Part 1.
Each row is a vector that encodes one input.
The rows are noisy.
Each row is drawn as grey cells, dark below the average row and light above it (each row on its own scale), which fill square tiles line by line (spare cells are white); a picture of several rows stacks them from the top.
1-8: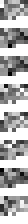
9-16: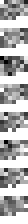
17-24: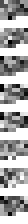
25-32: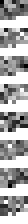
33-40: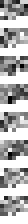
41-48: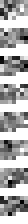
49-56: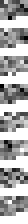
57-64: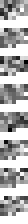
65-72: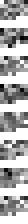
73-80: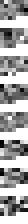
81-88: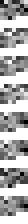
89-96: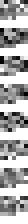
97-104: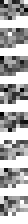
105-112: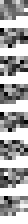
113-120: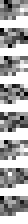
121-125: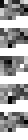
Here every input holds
one of 9 labels.
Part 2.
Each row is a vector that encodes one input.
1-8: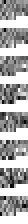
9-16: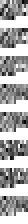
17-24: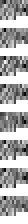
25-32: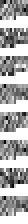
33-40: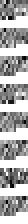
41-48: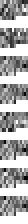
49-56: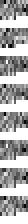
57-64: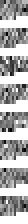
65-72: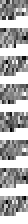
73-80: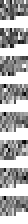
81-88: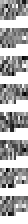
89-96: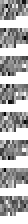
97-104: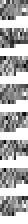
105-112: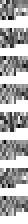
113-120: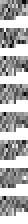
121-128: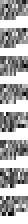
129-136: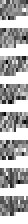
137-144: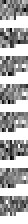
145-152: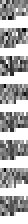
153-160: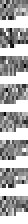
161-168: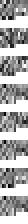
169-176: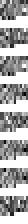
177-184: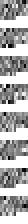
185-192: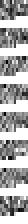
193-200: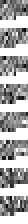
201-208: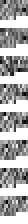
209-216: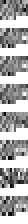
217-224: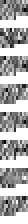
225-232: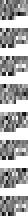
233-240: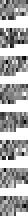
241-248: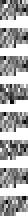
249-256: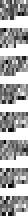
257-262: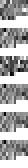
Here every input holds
a point on an 11-point line.
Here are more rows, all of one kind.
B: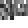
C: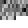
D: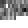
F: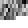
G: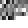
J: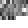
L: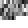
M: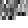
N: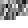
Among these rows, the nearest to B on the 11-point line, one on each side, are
D and M.
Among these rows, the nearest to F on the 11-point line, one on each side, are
L and N.
